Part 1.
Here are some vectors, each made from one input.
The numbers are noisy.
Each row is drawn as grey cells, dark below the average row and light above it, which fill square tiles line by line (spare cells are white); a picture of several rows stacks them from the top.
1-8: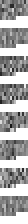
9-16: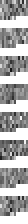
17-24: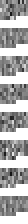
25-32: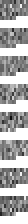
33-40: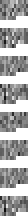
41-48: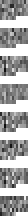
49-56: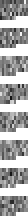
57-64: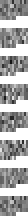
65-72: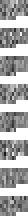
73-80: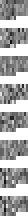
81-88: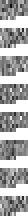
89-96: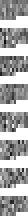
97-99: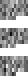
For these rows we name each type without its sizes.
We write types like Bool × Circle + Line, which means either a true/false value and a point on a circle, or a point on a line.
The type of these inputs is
Tree.
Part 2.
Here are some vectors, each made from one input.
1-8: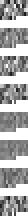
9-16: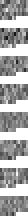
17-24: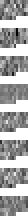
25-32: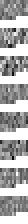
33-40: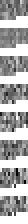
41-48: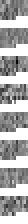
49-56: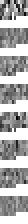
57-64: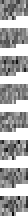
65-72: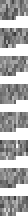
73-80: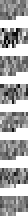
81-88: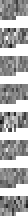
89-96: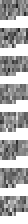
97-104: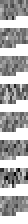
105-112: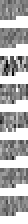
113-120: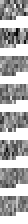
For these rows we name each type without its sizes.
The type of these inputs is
Line.
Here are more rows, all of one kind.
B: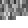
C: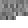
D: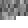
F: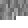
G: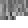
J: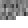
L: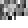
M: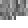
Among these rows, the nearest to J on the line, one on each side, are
C and G.
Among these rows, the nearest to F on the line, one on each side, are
D and G.
